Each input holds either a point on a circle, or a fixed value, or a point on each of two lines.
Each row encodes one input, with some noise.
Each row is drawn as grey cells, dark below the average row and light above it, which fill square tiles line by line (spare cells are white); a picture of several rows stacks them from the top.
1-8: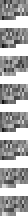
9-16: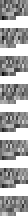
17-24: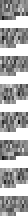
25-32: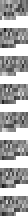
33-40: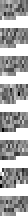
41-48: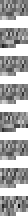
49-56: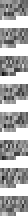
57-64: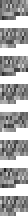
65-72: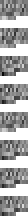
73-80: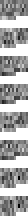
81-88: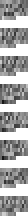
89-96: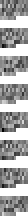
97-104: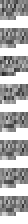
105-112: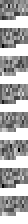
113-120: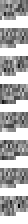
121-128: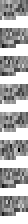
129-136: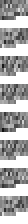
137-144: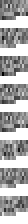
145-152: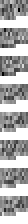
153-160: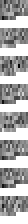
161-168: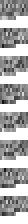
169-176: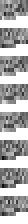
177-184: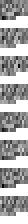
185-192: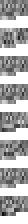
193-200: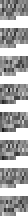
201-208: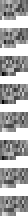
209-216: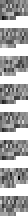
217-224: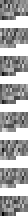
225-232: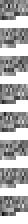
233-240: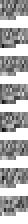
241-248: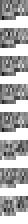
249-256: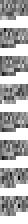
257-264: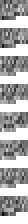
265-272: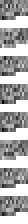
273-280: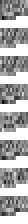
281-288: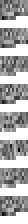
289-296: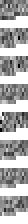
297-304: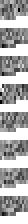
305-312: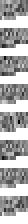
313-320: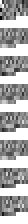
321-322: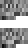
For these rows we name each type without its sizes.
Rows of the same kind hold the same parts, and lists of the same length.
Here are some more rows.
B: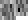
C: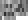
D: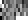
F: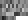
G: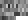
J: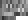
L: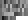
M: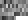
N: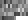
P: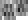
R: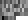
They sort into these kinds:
B, C, P
D
F, G, J, L, M, N, R

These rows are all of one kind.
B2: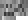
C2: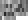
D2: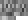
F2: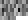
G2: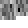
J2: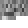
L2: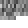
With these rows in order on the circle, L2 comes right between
D2 and F2.
